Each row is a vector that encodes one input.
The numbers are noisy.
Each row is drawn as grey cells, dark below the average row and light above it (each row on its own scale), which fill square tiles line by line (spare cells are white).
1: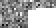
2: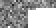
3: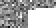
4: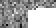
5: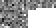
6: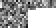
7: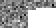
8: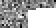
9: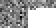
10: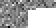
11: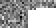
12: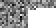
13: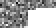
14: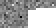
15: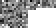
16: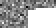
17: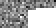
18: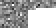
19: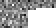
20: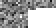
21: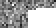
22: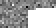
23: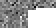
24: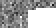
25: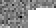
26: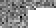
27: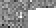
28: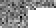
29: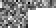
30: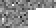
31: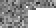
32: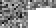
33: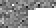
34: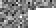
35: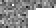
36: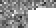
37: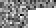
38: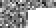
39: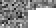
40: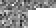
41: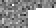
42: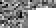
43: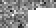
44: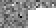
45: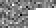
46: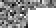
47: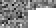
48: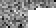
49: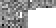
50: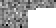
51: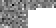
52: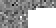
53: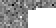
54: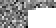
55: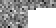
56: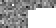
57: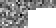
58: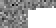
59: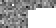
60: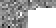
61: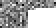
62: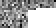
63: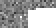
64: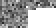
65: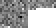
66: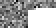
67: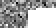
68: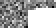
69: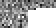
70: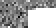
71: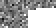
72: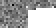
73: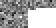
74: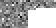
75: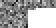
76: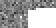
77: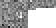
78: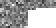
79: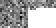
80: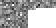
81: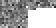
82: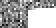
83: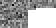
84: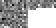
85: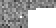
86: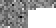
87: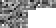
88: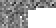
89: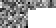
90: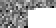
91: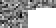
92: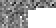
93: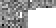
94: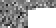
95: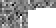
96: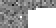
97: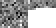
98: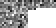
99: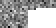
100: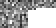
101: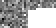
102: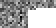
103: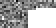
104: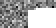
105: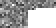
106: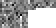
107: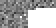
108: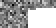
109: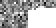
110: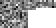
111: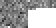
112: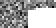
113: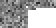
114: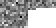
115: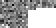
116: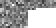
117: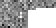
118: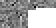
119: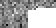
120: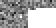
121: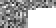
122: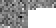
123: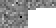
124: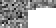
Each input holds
a point on each of two 6-point circles, together with either a point on a 6-point circle, or a point on a 4-point line and a true/false value.
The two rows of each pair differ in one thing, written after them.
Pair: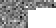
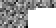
the place on one of the two 6-point circles
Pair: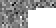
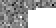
the place on one of the two 6-point circles
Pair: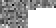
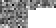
the place on the 4-point line
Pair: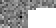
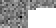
the true/false value
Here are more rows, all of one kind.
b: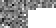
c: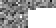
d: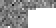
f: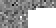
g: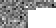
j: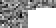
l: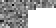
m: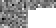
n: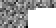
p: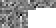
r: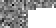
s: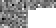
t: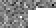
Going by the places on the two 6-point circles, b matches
m, r and s.
